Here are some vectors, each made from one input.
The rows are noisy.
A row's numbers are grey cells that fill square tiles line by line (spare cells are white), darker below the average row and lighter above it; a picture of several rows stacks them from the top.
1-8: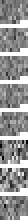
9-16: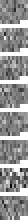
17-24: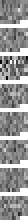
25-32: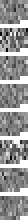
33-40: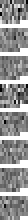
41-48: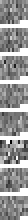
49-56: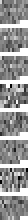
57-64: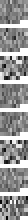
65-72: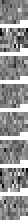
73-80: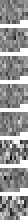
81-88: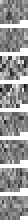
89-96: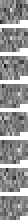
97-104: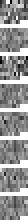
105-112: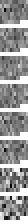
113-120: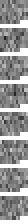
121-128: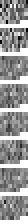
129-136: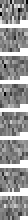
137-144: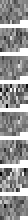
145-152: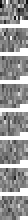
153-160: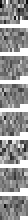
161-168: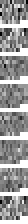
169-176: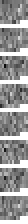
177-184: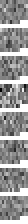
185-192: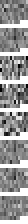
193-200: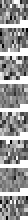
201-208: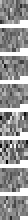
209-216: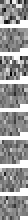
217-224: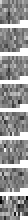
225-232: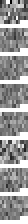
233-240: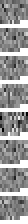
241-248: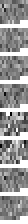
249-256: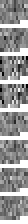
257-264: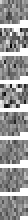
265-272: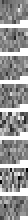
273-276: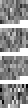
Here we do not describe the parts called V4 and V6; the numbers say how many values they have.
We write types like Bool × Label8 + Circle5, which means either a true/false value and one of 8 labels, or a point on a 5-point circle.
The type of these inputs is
(Bool × Bool × Bool × Line9 + V6) × V4 + Circle9.
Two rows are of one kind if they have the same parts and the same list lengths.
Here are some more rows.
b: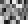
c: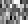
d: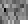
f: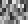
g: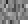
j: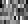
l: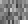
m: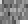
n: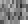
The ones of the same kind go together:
b, c, f, j
d, g
l, m, n

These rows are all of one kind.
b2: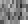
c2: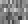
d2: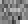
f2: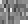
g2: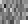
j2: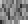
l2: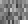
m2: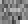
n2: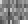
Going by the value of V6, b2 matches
c2, d2 and m2.
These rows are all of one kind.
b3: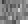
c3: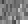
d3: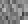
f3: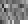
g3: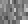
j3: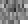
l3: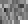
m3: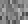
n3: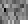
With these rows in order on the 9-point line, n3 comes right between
c3 and f3.
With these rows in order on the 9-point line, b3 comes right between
j3 and l3.
